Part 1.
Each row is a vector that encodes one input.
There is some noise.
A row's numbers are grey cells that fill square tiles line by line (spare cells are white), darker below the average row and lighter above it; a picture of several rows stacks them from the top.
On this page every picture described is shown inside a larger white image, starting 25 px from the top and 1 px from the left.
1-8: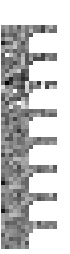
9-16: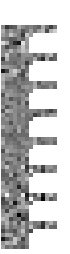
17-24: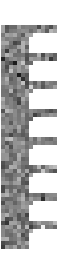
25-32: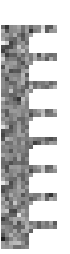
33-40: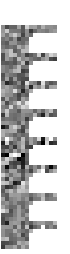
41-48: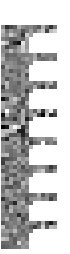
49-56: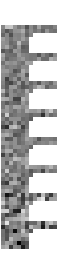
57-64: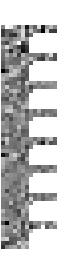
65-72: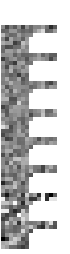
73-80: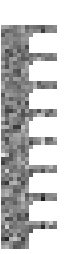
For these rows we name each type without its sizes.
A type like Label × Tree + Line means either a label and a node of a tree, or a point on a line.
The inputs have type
Tree.
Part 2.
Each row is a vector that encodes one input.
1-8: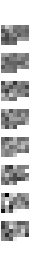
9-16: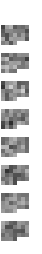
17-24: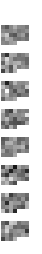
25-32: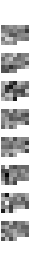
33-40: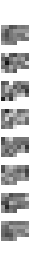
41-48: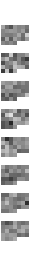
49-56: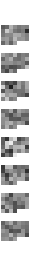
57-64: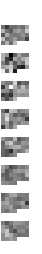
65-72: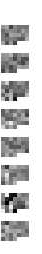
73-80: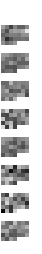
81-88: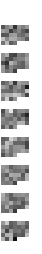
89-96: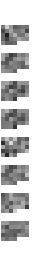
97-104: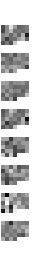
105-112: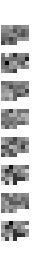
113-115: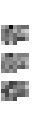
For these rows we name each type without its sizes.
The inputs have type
Bool × Bool × Bool × Bool.
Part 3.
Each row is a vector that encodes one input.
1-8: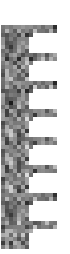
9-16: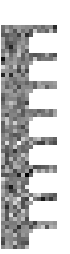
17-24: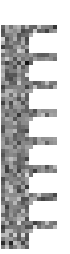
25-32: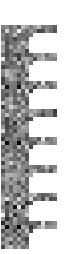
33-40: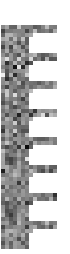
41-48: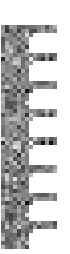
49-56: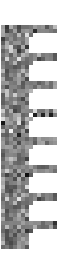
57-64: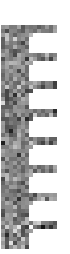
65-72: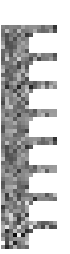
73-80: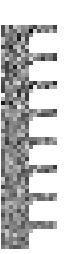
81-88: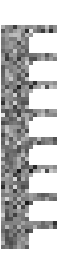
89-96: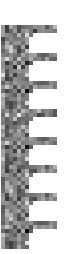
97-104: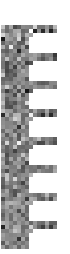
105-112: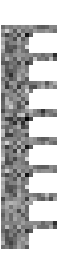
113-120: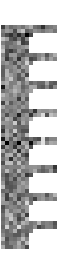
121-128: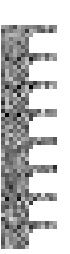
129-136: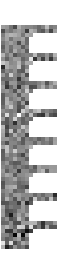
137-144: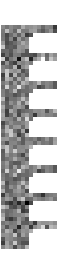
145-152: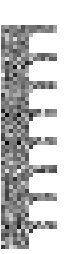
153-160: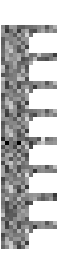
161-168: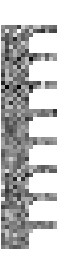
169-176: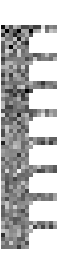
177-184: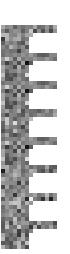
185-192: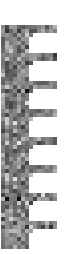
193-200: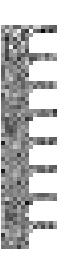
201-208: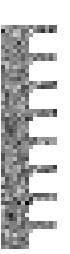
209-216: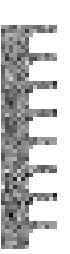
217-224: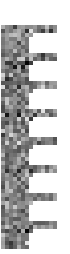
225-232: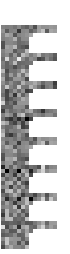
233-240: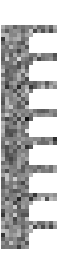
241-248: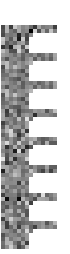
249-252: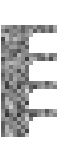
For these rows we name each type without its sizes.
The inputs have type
Line.
